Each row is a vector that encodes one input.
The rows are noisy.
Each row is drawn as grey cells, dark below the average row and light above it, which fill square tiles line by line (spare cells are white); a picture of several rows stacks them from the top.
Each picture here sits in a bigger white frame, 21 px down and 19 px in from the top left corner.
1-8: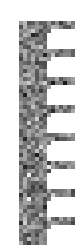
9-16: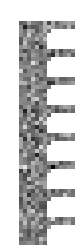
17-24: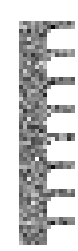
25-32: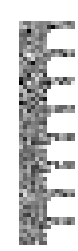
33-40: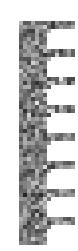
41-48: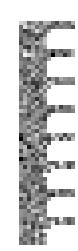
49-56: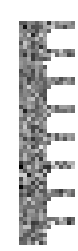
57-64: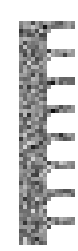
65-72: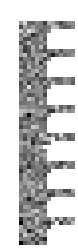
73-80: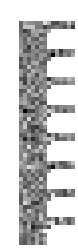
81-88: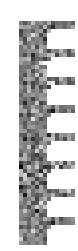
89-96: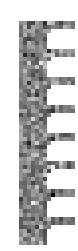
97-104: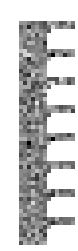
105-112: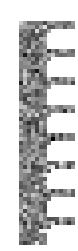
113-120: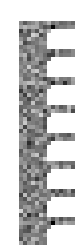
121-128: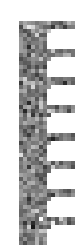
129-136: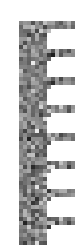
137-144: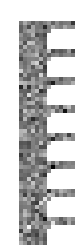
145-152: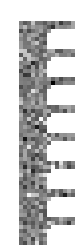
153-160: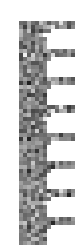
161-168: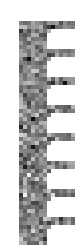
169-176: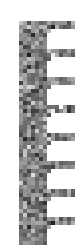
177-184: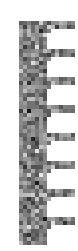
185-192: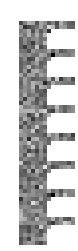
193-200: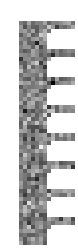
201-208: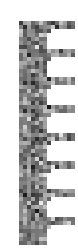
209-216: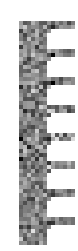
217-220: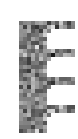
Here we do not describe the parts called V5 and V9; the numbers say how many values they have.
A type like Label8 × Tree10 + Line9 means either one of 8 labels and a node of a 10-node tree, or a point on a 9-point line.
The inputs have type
Bool × V5 + Circle11 × V9 + Unit.
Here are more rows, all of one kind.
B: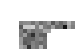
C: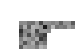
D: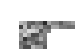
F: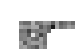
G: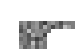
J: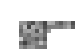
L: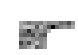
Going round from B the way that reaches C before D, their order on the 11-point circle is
B, C, D, J, G, L, F.
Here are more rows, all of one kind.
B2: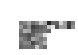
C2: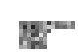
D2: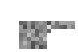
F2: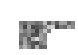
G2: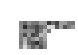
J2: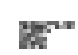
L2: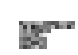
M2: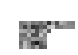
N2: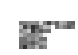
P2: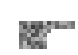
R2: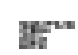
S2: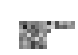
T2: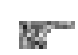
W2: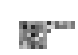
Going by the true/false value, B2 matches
J2, L2, N2 and R2.
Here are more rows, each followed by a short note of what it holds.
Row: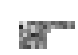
a point on an 11-point circle and a value of V9
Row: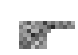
a point on an 11-point circle and a value of V9
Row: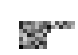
a fixed value
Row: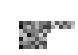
a fixed value
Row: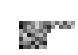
a fixed value
